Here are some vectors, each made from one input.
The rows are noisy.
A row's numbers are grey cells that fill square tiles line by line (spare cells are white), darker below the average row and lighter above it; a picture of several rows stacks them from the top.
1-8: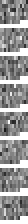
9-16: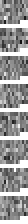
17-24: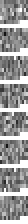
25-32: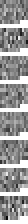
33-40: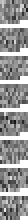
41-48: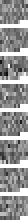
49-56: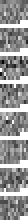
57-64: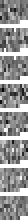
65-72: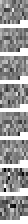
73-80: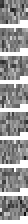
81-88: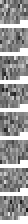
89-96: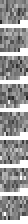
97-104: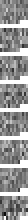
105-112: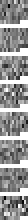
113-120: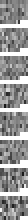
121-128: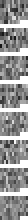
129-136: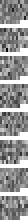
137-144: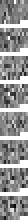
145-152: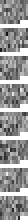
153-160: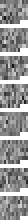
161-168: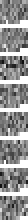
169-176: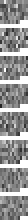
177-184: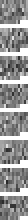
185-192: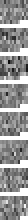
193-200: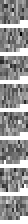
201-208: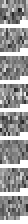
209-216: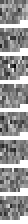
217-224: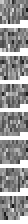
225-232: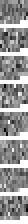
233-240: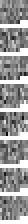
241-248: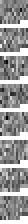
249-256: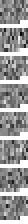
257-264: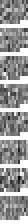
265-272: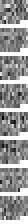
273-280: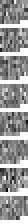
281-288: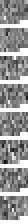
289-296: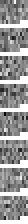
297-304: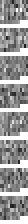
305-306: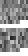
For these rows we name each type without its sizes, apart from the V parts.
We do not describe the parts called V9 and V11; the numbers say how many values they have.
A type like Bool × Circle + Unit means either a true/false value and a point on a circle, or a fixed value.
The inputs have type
Bool × Line × List(V9) + Circle + V11.
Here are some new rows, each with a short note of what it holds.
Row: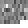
a point on a line and a true/false value, together with the empty list
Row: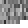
a point on a line and a true/false value, together with the empty list
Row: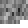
a point on a line and a true/false value, together with a list of two items
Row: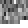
a value of V11
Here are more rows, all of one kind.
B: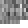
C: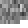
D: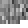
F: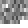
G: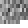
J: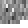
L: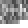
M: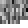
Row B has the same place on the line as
L and M.
